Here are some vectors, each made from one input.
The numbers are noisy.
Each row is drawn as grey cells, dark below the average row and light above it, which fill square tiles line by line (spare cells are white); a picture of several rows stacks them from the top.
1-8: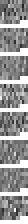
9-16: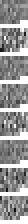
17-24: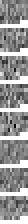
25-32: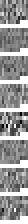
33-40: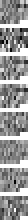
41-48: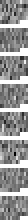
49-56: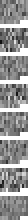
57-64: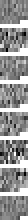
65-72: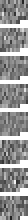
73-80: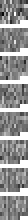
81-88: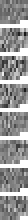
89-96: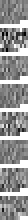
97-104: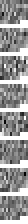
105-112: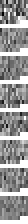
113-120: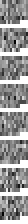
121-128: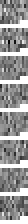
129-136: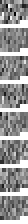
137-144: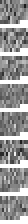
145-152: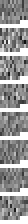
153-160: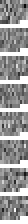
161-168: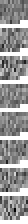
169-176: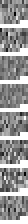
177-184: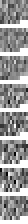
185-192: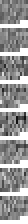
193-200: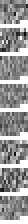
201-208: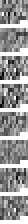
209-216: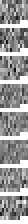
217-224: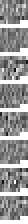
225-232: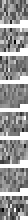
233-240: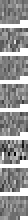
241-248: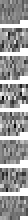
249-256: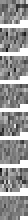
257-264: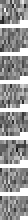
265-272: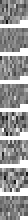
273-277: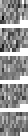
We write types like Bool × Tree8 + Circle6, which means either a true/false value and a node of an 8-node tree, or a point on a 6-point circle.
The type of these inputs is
Circle13 × Circle13 + Tree9.
